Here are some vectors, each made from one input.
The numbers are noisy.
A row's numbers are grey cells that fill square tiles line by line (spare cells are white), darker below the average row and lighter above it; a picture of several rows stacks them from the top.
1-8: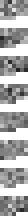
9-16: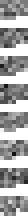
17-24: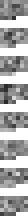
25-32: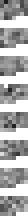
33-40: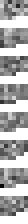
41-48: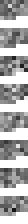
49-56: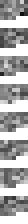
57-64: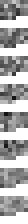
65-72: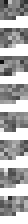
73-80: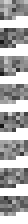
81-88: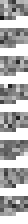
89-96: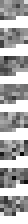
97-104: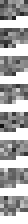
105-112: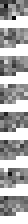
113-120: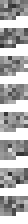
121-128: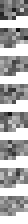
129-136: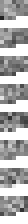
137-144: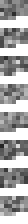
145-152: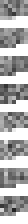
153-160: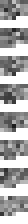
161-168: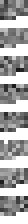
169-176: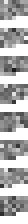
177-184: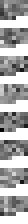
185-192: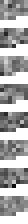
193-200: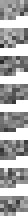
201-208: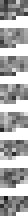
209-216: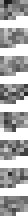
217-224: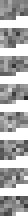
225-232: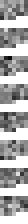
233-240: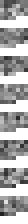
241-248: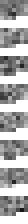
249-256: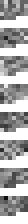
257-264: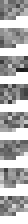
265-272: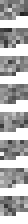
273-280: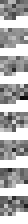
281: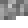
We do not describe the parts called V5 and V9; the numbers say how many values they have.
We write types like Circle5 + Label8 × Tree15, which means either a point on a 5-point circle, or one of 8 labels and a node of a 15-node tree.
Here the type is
(Bool × Bool × Bool + V9) × Label11 × V5.
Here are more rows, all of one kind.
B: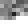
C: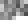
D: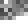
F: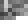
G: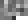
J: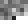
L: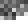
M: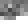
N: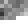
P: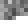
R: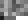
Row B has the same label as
D and N.
